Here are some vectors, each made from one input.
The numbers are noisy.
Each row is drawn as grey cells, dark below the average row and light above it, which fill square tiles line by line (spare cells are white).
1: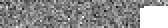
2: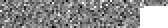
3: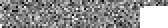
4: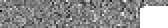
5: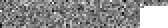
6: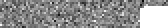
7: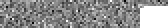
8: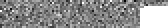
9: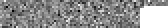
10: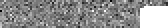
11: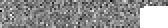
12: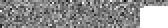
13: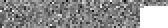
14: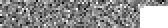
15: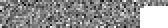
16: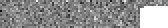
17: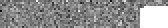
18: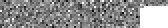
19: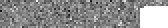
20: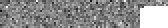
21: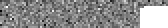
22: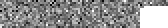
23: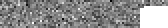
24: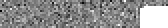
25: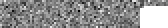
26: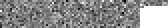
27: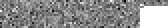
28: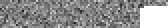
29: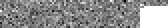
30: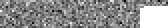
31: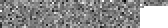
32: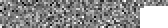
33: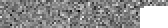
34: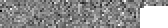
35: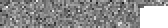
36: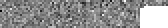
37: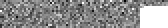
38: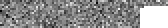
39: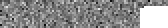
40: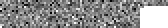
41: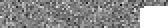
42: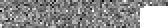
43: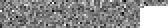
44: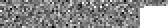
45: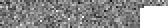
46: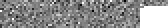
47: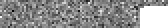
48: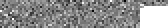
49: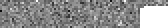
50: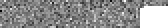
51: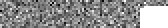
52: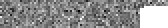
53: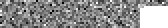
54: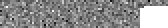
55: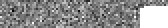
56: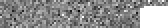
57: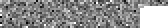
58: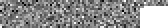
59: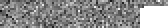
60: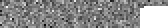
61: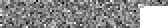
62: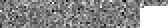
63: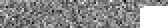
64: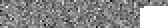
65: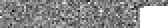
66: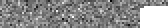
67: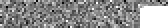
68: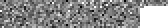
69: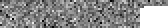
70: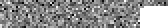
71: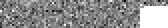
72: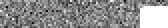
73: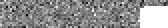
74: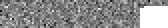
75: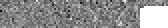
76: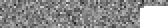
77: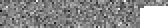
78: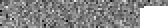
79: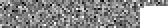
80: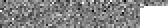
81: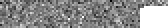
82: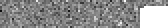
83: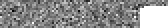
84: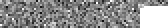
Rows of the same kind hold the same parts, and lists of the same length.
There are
2 kinds of row.
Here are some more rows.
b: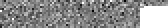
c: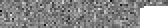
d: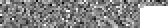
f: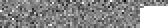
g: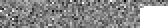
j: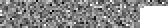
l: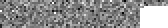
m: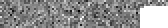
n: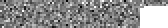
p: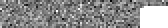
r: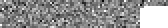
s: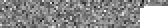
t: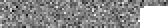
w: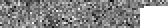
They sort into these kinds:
b, d, f, g, j, l, n
c, m, p, r, s, t, w

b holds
a point on a 5-point line and a point on a 6-point line.
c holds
a point on a 6-point line and three true/false values.
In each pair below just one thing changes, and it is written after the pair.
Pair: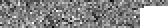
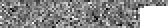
one of the three true/false values
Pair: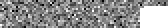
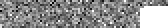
one of the three true/false values
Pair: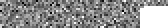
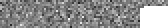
the place on the 6-point line
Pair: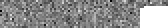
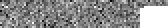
the place on the 6-point line
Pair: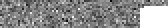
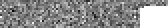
one of the three true/false values
